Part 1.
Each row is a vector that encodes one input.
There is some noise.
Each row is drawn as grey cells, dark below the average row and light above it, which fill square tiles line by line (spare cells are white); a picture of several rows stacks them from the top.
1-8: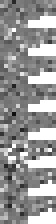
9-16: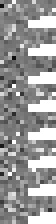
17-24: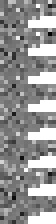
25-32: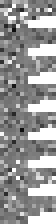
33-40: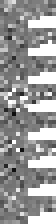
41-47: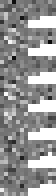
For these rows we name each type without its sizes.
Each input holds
a list of points on a line.
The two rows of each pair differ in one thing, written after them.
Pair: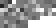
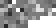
the place on the line in item 2 of the list
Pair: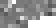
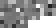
the place on the line in item 1 of the list
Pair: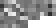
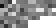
the place on the line in item 1 of the list
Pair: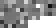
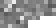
the place on the line in item 1 of the list
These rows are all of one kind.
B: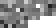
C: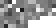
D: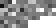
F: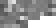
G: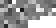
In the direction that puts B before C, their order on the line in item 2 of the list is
B, C, G, F, D.
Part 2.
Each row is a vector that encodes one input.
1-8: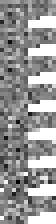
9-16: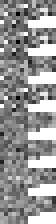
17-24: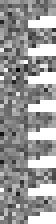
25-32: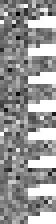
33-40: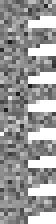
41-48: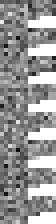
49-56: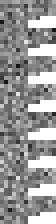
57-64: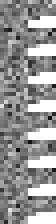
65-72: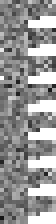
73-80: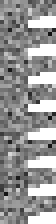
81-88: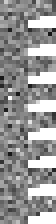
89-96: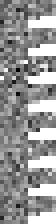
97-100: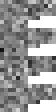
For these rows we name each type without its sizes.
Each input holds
a list of points on a line.
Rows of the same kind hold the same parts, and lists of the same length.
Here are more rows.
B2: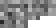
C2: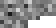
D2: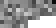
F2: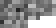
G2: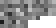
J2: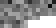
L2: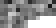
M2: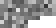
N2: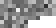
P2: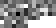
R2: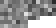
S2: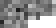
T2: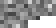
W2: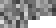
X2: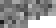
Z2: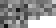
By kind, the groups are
B2, C2, F2, G2, M2, N2, S2, T2, X2, Z2
D2, J2, L2, R2, W2
P2

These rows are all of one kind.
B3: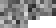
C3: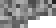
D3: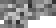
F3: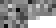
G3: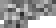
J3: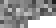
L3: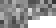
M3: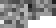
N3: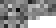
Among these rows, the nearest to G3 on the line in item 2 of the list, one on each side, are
F3 and L3.
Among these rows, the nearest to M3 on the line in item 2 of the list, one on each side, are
D3 and J3.
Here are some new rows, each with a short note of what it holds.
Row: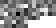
the empty list
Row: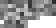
a list of two items
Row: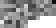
a list of two items
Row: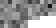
a list of two items
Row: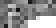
a list of two items
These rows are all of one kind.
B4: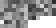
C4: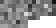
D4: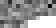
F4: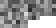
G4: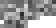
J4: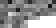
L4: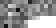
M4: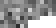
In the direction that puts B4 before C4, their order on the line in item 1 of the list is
G4, B4, F4, C4, M4, D4, J4, L4.
